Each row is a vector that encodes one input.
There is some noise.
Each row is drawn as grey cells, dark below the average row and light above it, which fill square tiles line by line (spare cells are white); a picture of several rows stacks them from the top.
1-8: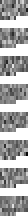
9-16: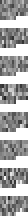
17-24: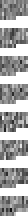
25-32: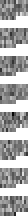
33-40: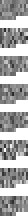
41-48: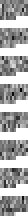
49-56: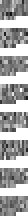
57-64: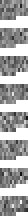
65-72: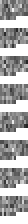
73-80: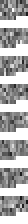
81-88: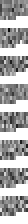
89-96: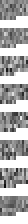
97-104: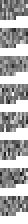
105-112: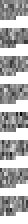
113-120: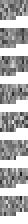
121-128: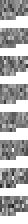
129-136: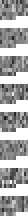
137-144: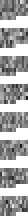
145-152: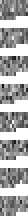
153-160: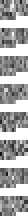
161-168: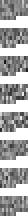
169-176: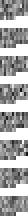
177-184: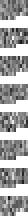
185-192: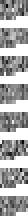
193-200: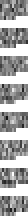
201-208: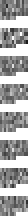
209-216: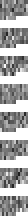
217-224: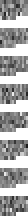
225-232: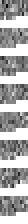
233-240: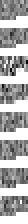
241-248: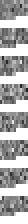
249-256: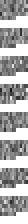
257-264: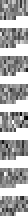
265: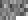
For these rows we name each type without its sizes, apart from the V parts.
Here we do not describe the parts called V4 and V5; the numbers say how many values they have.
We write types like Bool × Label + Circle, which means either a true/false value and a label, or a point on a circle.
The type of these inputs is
Bool × V5 + Circle + V4.
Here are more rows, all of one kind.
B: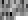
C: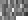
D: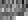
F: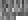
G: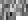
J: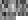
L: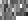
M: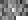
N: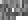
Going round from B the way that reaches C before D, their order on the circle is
B, G, L, N, C, F, M, D, J.
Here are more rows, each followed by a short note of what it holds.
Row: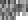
a value of V4
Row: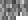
a value of V4
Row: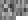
a true/false value and a value of V5
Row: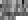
a point on a circle
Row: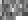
a point on a circle
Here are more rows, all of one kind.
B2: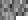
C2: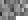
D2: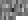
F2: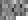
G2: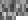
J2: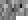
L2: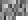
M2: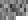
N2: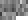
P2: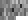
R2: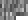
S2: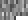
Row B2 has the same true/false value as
F2, L2 and S2.
